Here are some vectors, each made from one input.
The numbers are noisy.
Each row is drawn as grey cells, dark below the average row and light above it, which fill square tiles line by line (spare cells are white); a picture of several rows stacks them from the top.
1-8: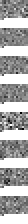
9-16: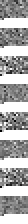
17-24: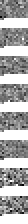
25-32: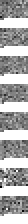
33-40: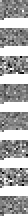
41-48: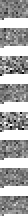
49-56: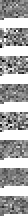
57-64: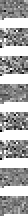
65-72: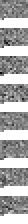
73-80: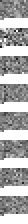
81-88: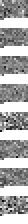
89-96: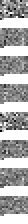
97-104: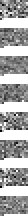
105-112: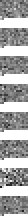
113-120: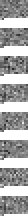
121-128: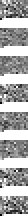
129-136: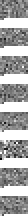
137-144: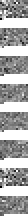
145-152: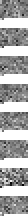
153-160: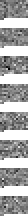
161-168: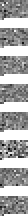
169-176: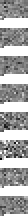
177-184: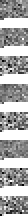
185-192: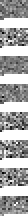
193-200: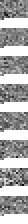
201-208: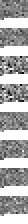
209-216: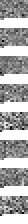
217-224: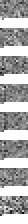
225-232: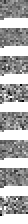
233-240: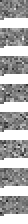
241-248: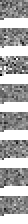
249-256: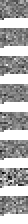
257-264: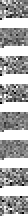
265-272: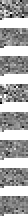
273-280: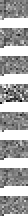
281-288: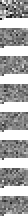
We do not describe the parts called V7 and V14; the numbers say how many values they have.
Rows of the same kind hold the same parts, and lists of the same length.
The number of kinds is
2.
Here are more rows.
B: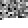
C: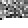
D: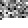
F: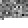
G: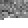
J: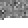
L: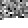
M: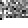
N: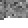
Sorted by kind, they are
B, C, D, L, M
F, G, J, N

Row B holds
a point on a 6-point line.
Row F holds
a point on an 8-point line, a value of V7 and a value of V14.
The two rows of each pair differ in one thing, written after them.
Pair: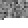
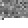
the place on the 8-point line
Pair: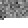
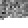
the value of V14
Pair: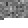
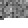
the place on the 8-point line
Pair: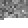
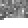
the value of V14
